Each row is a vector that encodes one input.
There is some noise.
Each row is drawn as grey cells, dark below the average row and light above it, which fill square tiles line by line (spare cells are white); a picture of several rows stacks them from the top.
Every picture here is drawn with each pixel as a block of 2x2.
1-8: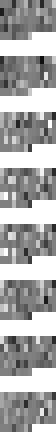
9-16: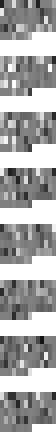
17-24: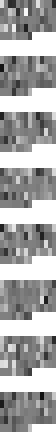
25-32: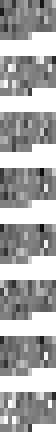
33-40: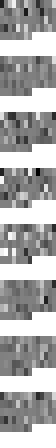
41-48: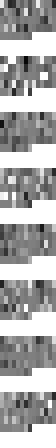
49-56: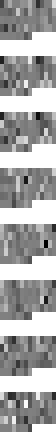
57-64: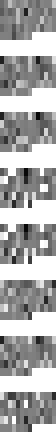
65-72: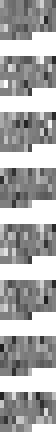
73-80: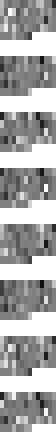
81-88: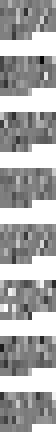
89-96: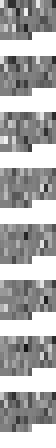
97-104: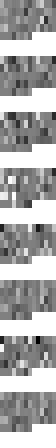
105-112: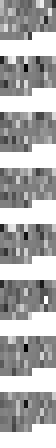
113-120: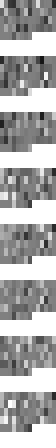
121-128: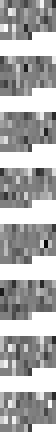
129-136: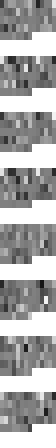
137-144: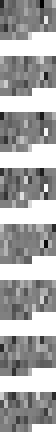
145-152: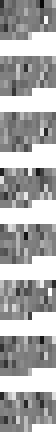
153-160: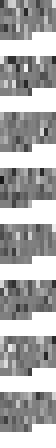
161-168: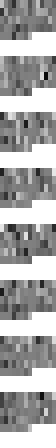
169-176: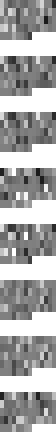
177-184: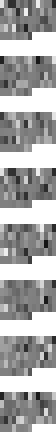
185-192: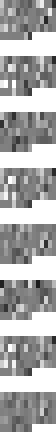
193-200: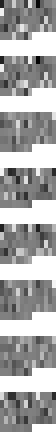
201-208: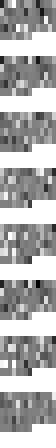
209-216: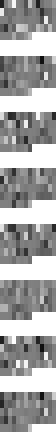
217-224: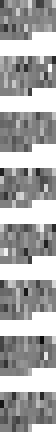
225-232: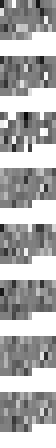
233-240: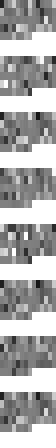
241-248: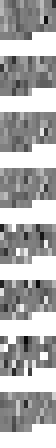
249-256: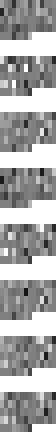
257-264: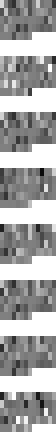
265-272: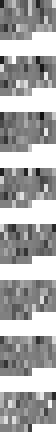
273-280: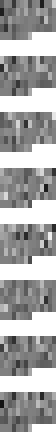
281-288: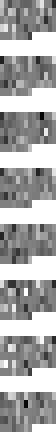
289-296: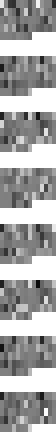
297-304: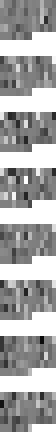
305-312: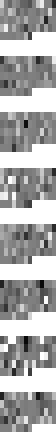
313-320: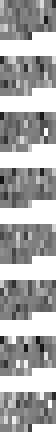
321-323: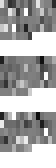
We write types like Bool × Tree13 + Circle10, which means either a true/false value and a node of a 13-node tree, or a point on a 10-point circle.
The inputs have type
List2(Line19).
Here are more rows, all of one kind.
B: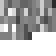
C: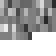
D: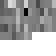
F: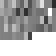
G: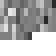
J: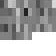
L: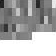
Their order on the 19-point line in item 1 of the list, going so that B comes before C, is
B, G, C, F, D, J, L.
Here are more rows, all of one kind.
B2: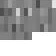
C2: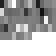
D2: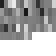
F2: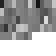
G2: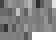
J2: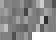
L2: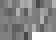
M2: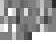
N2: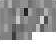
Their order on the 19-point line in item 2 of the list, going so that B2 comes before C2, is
M2, L2, G2, F2, B2, J2, N2, D2, C2.
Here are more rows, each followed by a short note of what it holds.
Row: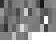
a list of one item
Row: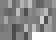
a list of two items
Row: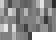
a list of two items
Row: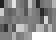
a list of two items
